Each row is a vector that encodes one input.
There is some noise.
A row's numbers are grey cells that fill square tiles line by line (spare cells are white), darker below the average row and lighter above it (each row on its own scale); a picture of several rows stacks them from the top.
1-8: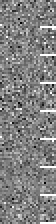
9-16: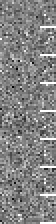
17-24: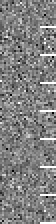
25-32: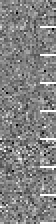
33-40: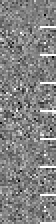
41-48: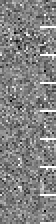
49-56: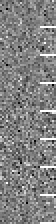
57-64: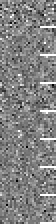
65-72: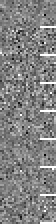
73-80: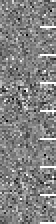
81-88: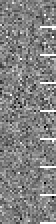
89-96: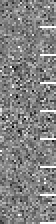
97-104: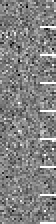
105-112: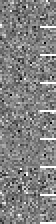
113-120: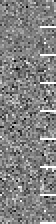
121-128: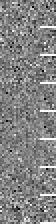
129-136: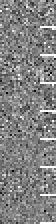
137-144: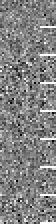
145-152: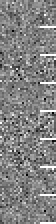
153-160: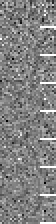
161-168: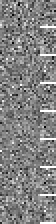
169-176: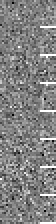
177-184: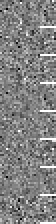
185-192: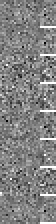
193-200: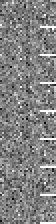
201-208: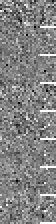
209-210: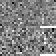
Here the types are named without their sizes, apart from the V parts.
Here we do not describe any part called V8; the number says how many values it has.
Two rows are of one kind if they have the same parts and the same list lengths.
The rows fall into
2 kinds.
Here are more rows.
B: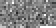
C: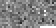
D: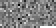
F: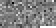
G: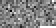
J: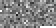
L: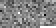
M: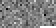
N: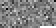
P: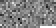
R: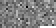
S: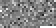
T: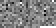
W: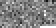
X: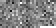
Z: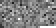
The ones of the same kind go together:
B, C, D, J, P, S, W
F, G, L, M, N, R, T, X, Z

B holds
a point on a line, four true/false values and a value of V8.
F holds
a point on a line, a node of a tree and a value of V8.
